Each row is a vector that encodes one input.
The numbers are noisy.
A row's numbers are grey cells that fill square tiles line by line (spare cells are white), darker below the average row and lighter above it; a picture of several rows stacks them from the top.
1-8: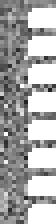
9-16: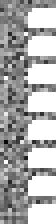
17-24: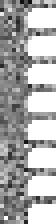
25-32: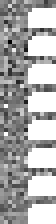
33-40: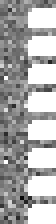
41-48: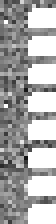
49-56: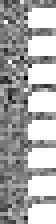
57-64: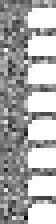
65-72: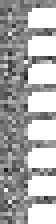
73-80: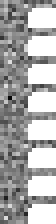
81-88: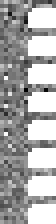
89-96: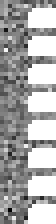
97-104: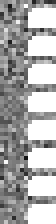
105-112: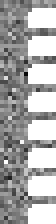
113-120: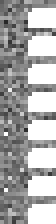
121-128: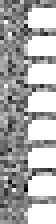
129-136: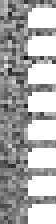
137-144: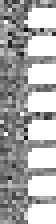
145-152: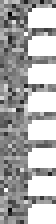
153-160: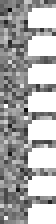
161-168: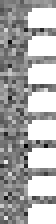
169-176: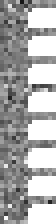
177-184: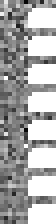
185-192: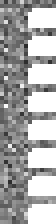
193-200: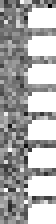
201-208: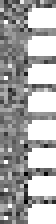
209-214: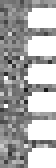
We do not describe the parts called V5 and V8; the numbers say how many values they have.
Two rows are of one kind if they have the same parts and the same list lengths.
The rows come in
3 kinds.
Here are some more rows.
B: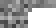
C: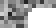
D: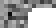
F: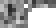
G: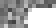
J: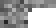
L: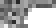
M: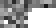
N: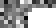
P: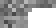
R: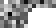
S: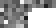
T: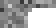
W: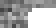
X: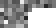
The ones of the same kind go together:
B, G, J, L, P, T, W
C, D, F, R
M, N, S, X

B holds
a point on a 9-point line and a value of V8.
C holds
one of 7 labels.
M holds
a point on a 4-point line and a value of V5.
